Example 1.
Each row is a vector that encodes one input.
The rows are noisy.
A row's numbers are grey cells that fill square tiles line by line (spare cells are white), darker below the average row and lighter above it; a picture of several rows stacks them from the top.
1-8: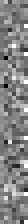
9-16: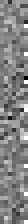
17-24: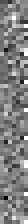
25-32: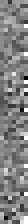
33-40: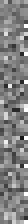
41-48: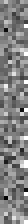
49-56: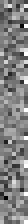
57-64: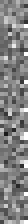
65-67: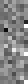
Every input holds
a point on a 5-point line and a node of an 8-node tree.
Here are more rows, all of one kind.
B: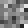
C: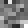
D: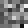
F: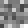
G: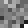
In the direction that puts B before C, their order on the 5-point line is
D, G, F, B, C.
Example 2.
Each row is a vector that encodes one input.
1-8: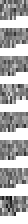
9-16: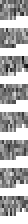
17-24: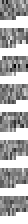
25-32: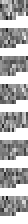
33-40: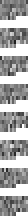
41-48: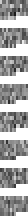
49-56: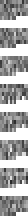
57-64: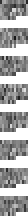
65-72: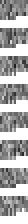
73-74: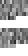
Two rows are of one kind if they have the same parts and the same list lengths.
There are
2 kinds of row.
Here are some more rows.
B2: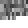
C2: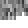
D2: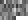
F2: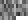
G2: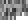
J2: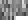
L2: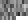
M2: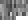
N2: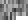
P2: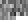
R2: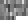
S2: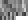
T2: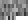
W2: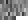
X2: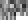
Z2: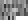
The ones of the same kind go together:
B2, D2, F2, J2, L2, M2, R2, S2, T2, W2, Z2
C2, G2, N2, P2, X2

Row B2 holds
three true/false values.
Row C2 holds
a point on a 10-point line.
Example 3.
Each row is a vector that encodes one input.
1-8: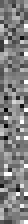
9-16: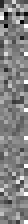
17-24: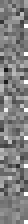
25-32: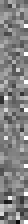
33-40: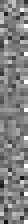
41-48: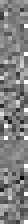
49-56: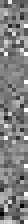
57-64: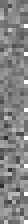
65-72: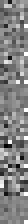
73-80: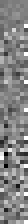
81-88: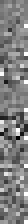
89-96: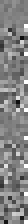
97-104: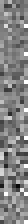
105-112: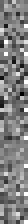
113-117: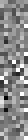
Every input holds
a node of an 11-node tree and three true/false values.
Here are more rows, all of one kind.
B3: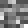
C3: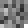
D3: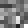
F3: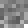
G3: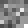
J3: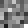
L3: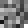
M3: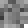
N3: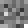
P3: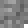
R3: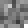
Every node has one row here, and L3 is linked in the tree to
P3.
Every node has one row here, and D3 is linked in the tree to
N3.
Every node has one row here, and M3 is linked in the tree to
F3, N3 and P3.
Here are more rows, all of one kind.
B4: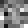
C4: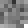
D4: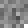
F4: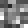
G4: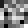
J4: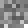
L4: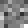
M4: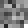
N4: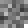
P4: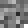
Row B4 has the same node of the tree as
C4 and L4.
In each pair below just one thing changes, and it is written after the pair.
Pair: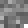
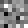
the node of the tree
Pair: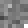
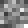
one of the three true/false values
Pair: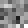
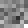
the node of the tree
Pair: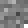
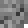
the node of the tree
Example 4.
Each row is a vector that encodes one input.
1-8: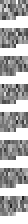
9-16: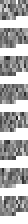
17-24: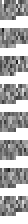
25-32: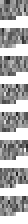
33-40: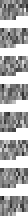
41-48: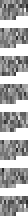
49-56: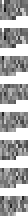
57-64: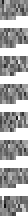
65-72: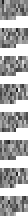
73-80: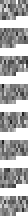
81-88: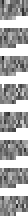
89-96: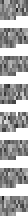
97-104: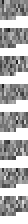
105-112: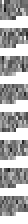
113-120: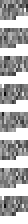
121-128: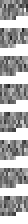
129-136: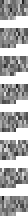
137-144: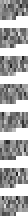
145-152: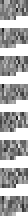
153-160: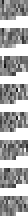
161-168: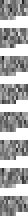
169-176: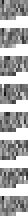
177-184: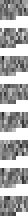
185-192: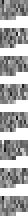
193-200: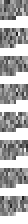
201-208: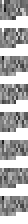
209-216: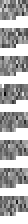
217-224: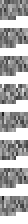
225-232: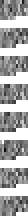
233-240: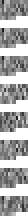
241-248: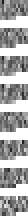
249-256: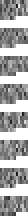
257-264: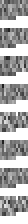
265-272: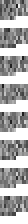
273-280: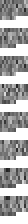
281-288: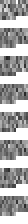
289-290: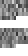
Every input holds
a point on a 13-point line and a true/false value.
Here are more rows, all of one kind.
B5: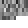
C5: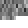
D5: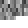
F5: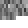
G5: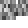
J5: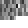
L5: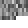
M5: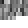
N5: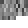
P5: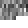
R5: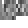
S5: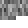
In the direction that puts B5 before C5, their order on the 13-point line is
G5, R5, P5, L5, B5, N5, S5, F5, C5, M5, J5, D5.
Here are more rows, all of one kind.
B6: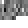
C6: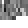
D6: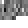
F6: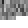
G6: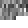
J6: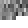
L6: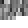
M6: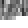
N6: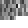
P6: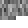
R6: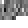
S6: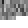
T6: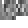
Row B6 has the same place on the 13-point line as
D6, J6 and R6.
